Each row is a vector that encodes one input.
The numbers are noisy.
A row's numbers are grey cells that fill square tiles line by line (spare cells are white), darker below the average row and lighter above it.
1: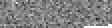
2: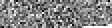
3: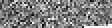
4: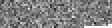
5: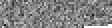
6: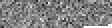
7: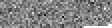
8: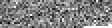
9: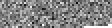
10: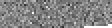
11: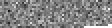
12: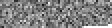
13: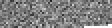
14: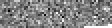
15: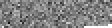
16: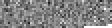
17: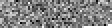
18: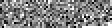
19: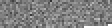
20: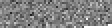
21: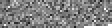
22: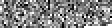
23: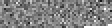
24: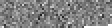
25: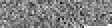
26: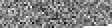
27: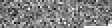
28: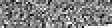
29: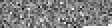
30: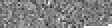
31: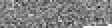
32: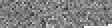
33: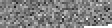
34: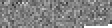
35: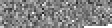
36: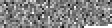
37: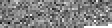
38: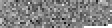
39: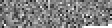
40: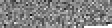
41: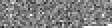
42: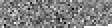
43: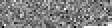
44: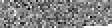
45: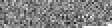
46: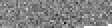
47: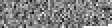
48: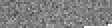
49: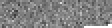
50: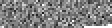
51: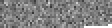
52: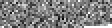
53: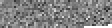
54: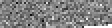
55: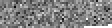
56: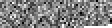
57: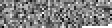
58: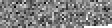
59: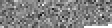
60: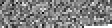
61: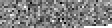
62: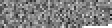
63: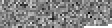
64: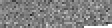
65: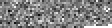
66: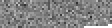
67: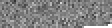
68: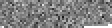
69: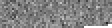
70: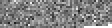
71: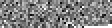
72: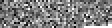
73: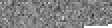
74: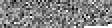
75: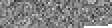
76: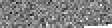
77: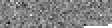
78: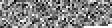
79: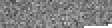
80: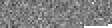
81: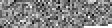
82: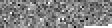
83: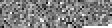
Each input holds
either one of 7 labels and a true/false value, or a point on a 6-point line.
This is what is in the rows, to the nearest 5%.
About 50% of them hold one of 7 labels and a true/false value. The rest hold a point on a 6-point line.
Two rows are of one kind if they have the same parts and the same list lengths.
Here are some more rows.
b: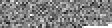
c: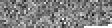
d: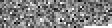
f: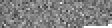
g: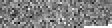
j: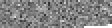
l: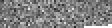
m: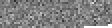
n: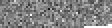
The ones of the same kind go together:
b, j, n
c, d, f, g, l, m

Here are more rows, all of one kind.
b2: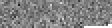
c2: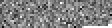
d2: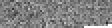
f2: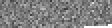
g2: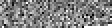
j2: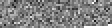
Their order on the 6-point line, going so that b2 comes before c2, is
b2, d2, c2, f2, j2, g2.
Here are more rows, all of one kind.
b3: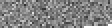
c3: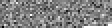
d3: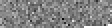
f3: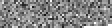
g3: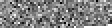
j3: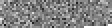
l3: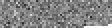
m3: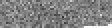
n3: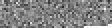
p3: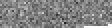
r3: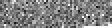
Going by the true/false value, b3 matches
d3, j3, m3 and p3.
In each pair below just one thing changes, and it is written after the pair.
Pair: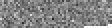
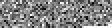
the true/false value
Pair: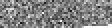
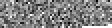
the label
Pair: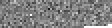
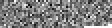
the true/false value
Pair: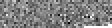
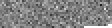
the label
